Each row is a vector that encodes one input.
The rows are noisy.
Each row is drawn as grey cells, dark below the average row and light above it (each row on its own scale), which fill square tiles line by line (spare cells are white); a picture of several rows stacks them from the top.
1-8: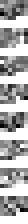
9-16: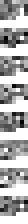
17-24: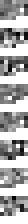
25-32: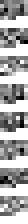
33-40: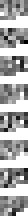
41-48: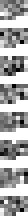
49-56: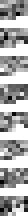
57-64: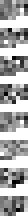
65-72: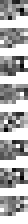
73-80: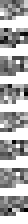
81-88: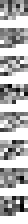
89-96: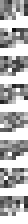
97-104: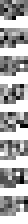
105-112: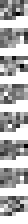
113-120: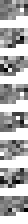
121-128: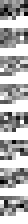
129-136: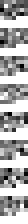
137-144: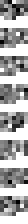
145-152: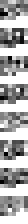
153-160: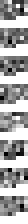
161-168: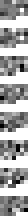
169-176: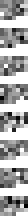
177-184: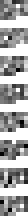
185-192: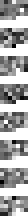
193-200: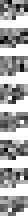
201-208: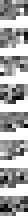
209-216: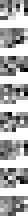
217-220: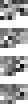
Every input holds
four true/false values.
